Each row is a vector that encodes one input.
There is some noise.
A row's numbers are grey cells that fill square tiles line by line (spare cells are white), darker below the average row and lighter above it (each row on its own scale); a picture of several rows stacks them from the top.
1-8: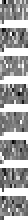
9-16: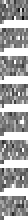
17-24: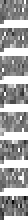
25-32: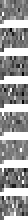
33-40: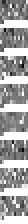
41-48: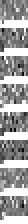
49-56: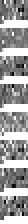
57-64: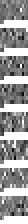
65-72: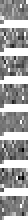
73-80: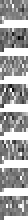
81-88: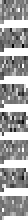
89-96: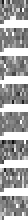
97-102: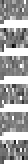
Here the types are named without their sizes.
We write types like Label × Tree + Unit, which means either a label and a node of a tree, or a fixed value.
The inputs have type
Bool × Bool × Bool × Bool × Bool × Line.
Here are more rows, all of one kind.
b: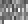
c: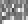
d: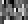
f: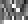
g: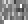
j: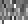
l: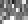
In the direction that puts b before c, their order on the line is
g, j, b, f, c, l, d.
